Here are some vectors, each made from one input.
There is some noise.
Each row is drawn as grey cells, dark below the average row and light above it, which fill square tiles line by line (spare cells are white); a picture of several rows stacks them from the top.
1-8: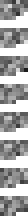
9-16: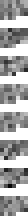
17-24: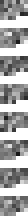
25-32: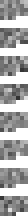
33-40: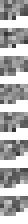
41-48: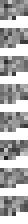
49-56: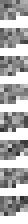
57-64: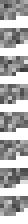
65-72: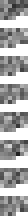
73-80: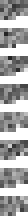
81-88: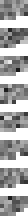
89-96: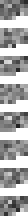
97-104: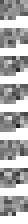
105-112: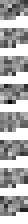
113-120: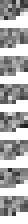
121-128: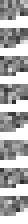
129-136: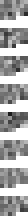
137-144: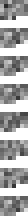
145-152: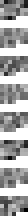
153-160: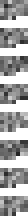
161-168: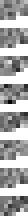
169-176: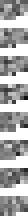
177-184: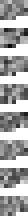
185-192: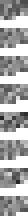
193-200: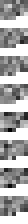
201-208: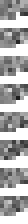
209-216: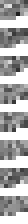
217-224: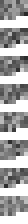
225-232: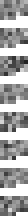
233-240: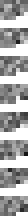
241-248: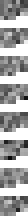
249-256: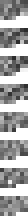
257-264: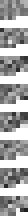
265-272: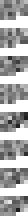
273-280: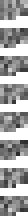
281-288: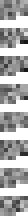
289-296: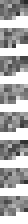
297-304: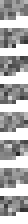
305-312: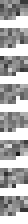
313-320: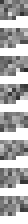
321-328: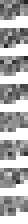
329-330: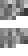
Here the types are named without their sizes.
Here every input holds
either four true/false values, or a list of points on a line.
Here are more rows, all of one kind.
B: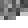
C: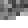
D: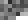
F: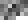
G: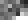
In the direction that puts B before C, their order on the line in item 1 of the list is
F, G, B, C, D.
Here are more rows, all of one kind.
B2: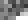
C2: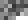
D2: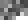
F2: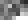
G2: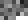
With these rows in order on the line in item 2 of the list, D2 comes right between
C2 and F2.
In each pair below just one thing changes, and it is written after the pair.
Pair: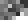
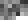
the place on the line in item 2 of the list
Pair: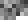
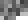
the place on the line in item 1 of the list
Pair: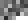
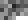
the place on the line in item 1 of the list
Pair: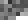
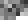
the place on the line in item 1 of the list
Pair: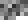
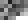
the place on the line in item 1 of the list
